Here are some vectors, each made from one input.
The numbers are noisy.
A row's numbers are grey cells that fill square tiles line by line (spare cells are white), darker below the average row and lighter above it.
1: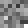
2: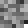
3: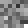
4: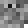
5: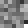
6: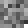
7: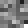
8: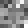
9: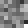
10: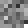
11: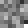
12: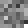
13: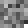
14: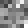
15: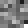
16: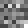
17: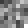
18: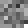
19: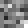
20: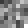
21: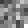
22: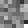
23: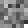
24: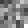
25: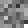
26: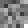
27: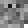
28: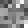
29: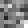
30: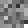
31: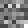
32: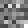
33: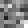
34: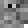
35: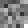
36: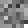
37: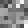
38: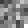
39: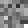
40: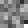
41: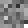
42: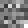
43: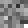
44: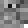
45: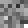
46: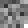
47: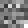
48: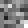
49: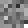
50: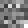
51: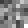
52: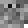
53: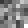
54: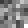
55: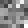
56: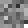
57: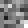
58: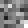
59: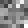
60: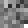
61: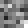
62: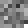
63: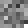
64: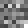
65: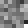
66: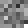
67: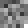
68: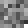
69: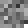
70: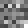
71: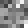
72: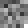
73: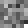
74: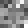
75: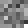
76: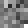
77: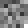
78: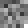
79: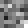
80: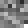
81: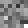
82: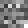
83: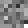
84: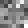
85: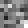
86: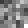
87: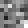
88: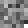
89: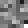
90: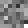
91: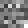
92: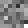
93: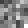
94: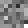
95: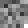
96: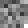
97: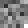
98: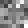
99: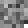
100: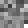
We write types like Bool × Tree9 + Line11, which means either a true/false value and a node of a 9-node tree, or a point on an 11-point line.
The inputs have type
Bool × Line6 + Line5.
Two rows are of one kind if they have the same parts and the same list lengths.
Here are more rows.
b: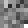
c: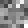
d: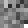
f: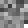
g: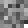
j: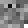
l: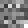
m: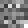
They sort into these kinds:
b, d, f, g, j
c, l, m

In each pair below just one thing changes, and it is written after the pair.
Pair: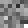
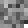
the place on the 6-point line
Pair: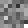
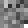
the place on the 6-point line
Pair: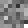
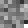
the true/false value
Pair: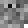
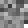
the true/false value
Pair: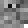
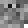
the place on the 6-point line
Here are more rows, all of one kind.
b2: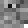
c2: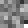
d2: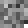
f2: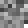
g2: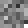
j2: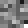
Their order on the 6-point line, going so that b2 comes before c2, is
f2, b2, j2, d2, g2, c2.
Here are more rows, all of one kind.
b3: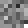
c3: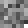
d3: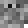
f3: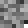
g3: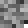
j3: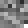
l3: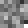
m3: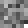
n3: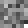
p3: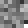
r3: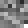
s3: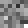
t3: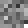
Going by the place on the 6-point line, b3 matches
p3 and t3.
